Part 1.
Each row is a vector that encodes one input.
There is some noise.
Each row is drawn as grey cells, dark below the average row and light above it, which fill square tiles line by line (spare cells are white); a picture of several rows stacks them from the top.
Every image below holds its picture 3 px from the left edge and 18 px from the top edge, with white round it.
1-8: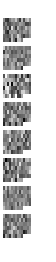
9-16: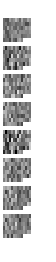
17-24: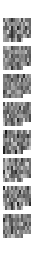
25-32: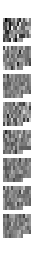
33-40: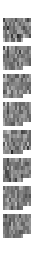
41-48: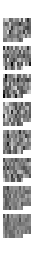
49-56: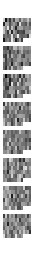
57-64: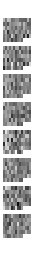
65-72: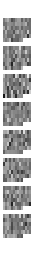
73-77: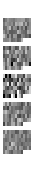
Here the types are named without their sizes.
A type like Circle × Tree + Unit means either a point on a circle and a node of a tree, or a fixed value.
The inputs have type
Circle.
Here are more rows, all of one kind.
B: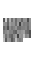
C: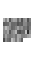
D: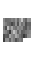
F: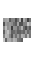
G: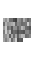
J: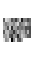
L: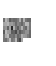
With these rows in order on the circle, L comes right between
G and J.
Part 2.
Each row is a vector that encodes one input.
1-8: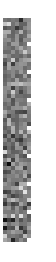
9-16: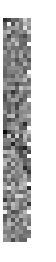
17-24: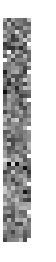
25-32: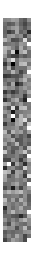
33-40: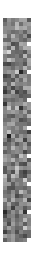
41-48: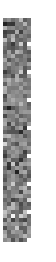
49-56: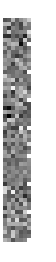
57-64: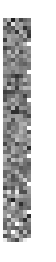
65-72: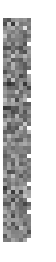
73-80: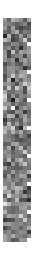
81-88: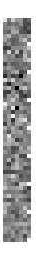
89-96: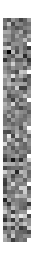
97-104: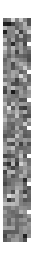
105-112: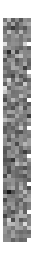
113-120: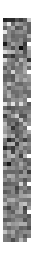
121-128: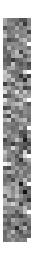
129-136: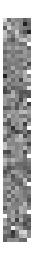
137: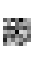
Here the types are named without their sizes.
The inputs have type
Line.
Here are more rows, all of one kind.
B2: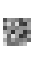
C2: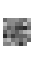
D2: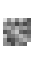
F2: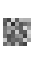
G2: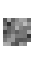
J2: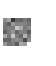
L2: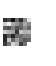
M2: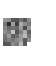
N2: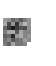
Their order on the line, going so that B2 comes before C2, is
B2, N2, F2, D2, C2, L2, G2, J2, M2.
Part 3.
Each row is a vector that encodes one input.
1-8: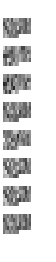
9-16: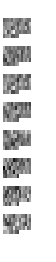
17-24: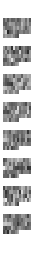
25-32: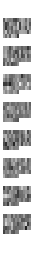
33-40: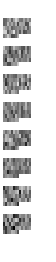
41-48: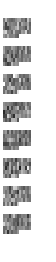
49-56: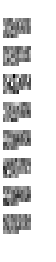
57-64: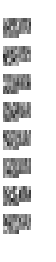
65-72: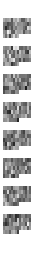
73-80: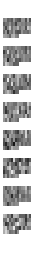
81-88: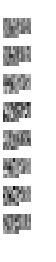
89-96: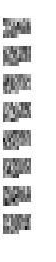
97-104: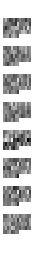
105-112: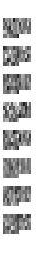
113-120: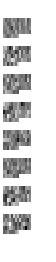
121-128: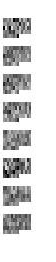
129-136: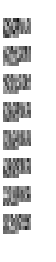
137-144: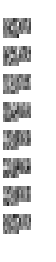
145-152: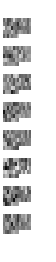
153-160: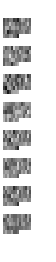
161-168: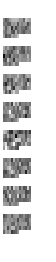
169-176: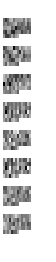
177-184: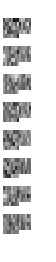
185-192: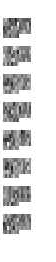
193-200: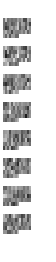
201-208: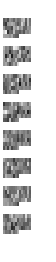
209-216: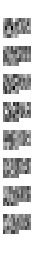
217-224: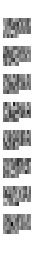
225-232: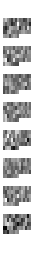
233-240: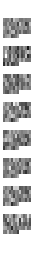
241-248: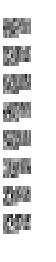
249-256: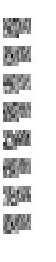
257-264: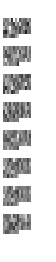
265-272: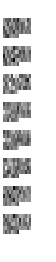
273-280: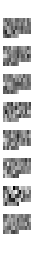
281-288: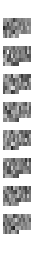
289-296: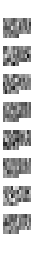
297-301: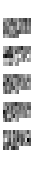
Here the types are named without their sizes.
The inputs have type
Circle.
